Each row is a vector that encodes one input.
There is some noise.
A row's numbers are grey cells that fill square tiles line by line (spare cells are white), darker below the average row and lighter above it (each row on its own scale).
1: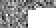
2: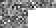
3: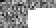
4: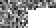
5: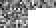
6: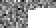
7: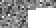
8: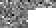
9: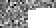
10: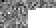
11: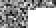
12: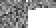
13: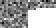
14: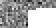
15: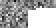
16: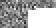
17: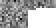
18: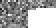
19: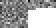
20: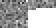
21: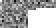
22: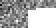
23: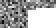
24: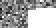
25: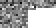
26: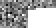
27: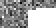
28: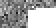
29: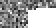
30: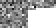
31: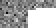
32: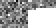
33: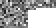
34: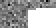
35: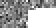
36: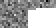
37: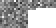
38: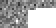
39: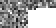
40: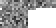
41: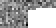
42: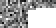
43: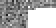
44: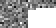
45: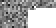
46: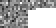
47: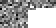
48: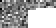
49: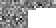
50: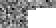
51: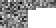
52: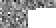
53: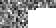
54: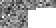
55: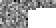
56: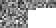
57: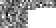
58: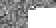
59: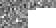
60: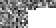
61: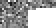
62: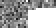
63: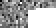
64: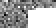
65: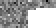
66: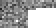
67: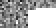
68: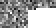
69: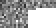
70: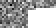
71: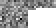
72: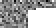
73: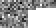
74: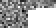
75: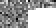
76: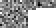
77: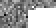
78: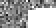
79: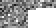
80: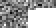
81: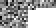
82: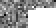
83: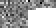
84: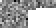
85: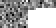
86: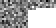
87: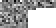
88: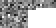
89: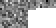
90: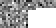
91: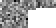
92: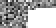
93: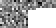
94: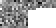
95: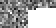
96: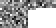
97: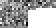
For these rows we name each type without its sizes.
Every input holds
a list of points on a line.
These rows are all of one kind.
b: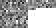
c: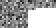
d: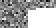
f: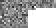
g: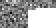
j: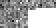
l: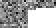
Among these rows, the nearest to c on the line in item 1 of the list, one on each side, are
b and g.
